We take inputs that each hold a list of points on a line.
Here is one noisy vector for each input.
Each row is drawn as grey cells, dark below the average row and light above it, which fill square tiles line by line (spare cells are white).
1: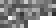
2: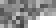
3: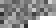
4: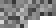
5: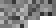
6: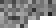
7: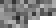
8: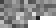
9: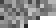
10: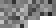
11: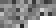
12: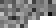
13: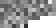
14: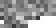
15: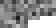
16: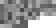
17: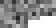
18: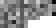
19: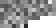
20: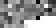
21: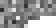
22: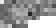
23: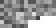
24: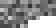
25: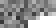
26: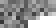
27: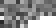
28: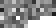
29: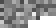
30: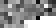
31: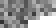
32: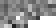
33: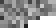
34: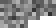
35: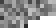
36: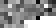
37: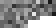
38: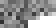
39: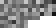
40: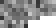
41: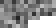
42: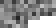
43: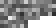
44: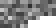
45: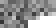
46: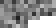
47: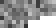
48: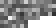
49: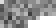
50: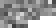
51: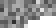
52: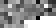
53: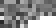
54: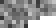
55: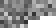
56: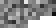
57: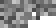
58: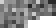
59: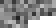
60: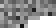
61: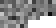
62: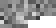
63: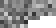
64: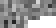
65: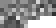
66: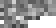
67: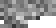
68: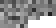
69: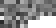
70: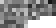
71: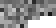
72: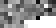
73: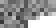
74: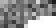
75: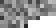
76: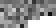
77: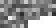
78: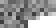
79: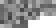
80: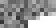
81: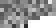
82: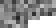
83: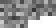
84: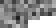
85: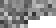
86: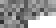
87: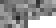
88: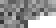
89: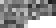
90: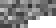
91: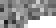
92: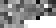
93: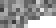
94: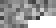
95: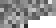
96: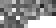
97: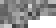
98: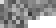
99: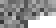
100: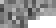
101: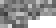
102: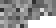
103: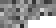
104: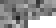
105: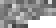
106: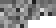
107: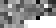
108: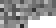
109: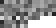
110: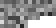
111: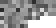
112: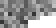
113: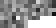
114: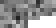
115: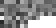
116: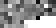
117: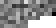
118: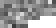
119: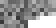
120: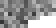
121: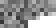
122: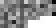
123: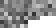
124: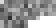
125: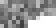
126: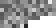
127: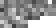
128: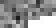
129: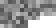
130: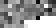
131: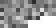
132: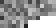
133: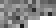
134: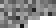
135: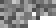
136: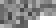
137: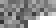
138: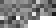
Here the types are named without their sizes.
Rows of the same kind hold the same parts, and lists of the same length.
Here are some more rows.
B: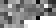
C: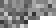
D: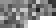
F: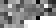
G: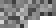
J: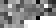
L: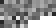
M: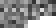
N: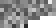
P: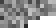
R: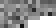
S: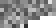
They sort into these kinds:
B, F, J
C, L, N, P, S
D, G, M, R

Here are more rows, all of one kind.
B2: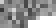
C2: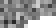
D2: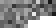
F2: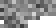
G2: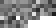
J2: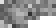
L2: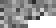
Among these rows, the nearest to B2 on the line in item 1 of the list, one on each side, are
C2 and J2.
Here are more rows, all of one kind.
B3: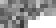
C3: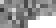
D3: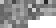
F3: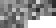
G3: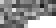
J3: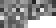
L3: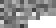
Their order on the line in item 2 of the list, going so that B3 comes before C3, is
L3, B3, F3, G3, C3, J3, D3.
